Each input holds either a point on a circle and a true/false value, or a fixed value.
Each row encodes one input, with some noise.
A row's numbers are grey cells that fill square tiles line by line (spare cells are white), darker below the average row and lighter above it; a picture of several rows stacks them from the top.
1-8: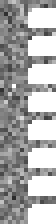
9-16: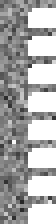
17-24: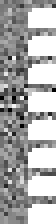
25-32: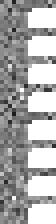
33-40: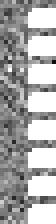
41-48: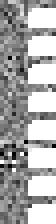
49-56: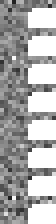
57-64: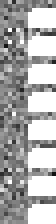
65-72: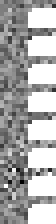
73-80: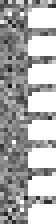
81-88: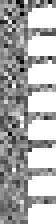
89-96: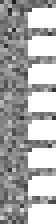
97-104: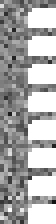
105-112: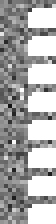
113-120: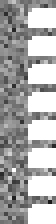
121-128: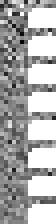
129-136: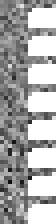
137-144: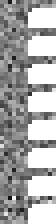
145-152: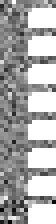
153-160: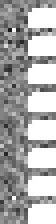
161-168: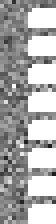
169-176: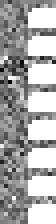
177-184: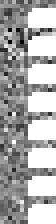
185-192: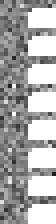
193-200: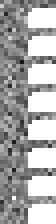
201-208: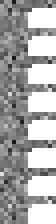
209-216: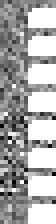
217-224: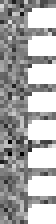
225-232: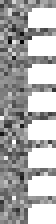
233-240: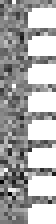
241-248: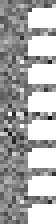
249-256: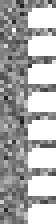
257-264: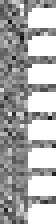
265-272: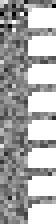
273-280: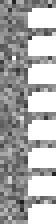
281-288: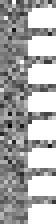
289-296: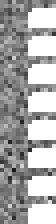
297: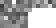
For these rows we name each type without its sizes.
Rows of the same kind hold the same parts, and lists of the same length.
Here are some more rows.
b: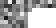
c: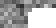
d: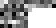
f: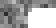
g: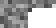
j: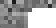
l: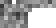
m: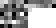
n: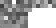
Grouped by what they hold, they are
b, c, f, g, j, l, n
d, m

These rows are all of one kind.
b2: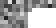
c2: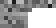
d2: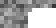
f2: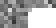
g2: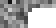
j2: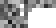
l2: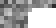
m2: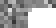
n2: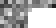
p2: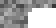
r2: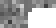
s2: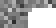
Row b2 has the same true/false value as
c2, j2 and r2.
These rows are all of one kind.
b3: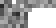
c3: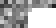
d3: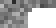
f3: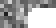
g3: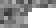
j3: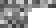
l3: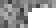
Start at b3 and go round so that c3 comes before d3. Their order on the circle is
b3, l3, j3, c3, d3, f3, g3.
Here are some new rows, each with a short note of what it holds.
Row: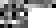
a fixed value
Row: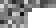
a point on a circle and a true/false value
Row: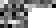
a fixed value
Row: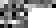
a fixed value
